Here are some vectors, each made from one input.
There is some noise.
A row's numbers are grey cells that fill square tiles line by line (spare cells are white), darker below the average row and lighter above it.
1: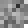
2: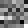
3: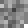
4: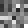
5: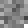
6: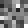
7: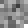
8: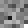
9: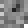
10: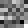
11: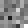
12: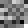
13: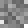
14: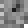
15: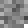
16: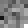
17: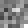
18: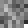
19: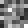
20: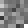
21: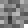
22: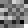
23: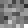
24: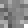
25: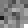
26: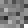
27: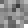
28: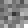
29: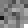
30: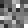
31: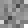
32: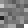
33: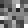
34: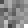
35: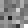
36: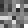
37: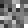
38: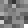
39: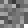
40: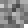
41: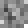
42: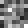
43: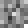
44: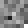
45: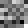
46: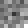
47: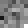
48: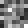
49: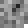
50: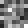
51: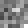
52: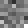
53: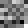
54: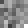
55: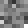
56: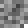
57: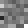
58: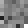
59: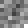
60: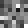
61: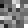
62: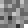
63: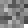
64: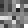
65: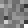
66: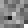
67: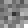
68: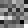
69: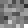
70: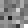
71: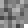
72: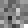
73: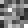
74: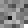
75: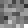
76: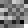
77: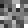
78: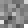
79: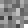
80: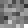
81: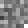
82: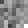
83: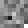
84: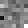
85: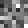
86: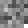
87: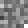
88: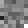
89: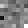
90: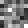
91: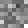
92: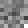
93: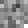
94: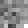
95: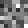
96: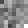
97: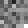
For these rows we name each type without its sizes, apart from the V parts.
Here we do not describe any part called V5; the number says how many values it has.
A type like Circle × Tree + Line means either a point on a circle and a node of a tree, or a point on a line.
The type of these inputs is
Bool × Bool × Bool × Bool × V5 + List(Line).
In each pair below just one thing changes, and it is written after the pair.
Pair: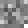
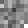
the value of V5
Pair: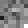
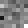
one of the four true/false values
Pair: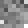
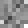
one of the four true/false values
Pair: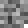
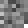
one of the four true/false values
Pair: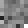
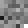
one of the four true/false values
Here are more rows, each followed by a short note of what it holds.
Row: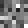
a list of two items
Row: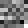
a list of one item
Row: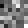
a list of two items
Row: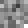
four true/false values and a value of V5
